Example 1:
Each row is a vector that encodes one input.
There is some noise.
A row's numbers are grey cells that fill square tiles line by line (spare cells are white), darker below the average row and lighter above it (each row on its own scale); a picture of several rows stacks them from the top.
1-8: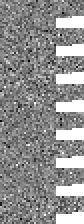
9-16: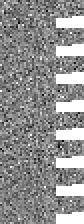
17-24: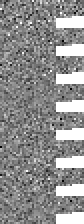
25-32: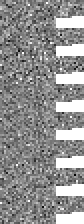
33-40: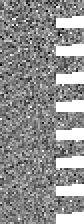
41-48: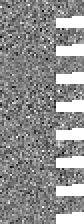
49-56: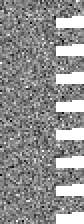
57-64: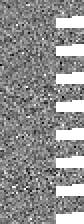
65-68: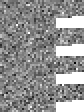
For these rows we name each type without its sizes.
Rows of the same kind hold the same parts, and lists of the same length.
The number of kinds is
2.
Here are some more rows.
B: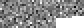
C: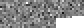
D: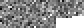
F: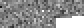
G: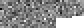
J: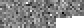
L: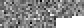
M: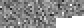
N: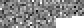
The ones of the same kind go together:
B, M, N
C, D, F, G, J, L

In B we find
a point on a line.
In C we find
a point on a line and a node of a tree.
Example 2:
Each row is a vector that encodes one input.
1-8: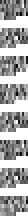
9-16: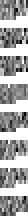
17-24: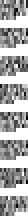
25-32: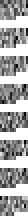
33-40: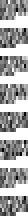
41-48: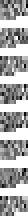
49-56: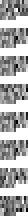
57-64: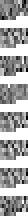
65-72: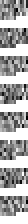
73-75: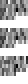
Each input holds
either a fixed value, or one of 5 labels and a true/false value.
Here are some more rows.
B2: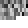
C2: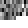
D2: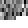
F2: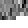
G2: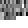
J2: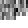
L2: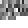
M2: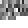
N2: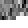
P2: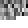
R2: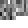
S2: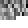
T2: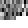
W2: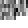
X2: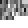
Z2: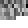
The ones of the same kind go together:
B2, C2, D2, F2, G2, J2, N2, P2, R2, S2, T2, W2, X2, Z2
L2, M2

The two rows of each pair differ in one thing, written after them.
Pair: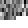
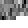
the label
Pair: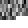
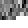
the true/false value
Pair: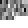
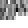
the true/false value
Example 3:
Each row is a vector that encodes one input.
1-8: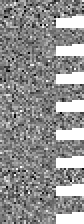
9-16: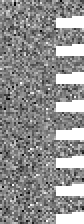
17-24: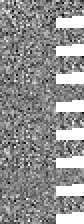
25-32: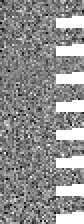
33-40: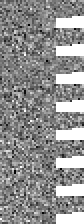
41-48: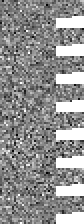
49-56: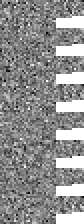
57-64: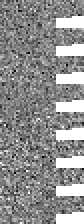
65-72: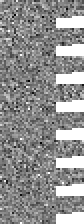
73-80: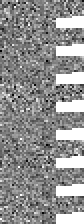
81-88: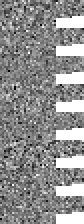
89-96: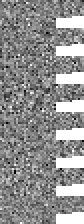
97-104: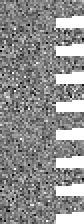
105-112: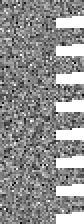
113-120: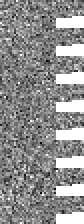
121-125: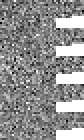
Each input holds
either a point on a 10-point line, or a node of a 17-node tree.
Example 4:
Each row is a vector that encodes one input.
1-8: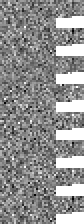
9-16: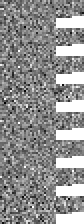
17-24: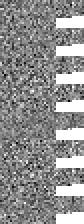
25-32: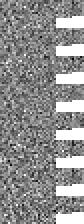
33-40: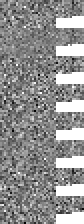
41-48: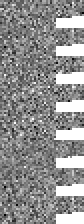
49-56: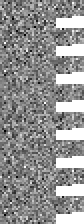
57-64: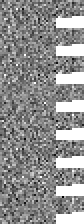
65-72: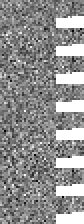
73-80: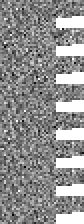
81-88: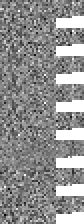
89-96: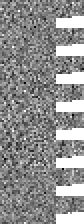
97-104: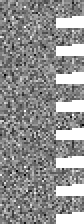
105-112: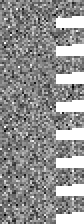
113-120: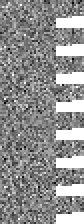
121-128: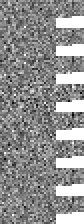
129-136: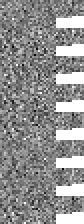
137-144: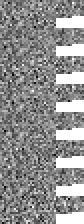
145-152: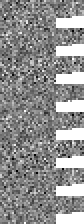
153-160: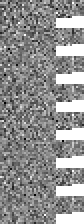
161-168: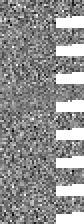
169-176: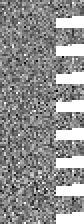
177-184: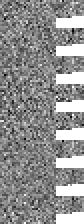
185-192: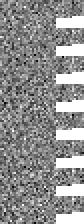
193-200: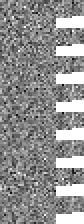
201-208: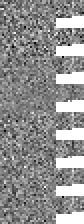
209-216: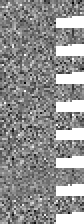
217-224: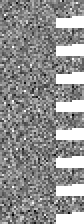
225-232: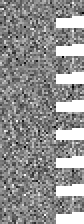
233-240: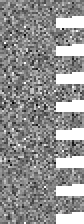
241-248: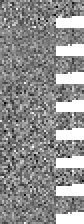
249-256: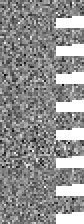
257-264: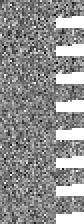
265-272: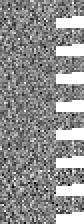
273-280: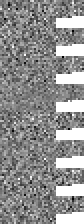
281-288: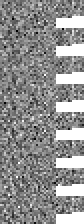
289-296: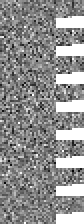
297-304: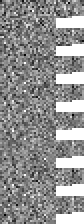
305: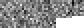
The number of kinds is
3.
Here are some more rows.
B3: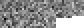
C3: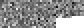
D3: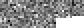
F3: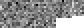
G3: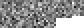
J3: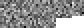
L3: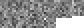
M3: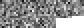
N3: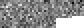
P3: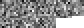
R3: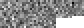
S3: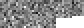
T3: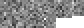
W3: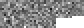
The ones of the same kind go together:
B3, F3, G3, J3, L3, T3
C3, D3, N3, R3, S3, W3
M3, P3

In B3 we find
a point on each of two 10-point lines.
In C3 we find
a node of a 17-node tree.
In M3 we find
a fixed value.
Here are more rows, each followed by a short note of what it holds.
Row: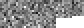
a node of a 17-node tree
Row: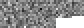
a node of a 17-node tree
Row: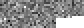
a node of a 17-node tree
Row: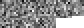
a fixed value
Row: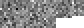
a point on each of two 10-point lines
